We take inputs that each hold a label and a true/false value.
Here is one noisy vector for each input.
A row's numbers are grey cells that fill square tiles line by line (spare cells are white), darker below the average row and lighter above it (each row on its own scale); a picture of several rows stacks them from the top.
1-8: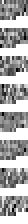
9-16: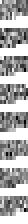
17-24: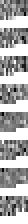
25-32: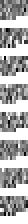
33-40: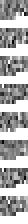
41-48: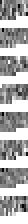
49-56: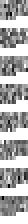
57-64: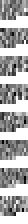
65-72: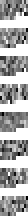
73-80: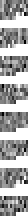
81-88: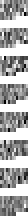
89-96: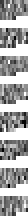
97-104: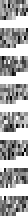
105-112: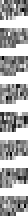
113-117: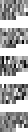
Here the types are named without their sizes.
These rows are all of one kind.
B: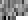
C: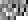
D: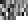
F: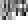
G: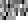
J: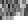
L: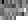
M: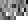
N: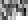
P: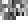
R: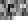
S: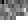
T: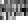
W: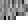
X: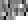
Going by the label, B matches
F, G, W and X.
